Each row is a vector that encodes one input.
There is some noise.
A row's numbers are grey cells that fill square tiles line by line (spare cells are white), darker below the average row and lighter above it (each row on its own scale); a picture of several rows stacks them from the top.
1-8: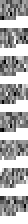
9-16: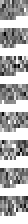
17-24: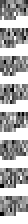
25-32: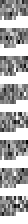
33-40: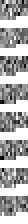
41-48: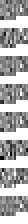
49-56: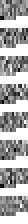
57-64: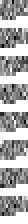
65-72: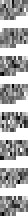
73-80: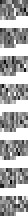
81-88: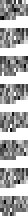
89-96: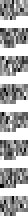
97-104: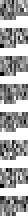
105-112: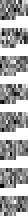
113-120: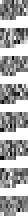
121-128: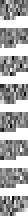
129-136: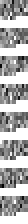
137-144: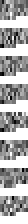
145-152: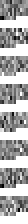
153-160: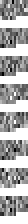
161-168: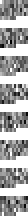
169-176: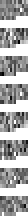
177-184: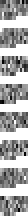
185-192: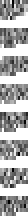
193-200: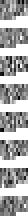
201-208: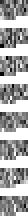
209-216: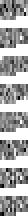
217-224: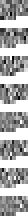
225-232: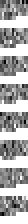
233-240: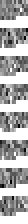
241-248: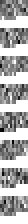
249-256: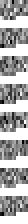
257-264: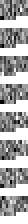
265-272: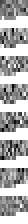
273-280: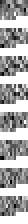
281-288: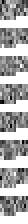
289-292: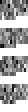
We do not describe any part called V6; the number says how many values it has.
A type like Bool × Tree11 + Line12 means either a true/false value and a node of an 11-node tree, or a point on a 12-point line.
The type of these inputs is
(Bool × Bool × Bool + V6) × V6 + List2(Line5).
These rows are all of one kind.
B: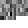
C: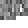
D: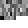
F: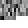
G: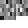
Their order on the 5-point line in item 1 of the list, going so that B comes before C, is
F, D, B, G, C.
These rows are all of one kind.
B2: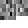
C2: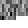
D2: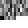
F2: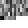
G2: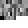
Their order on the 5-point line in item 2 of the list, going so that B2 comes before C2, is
D2, F2, G2, B2, C2.
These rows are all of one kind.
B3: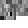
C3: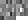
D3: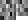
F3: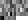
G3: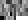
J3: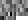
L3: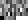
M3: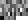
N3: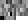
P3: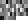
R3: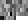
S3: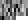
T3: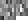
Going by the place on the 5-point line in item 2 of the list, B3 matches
D3, G3, J3 and R3.
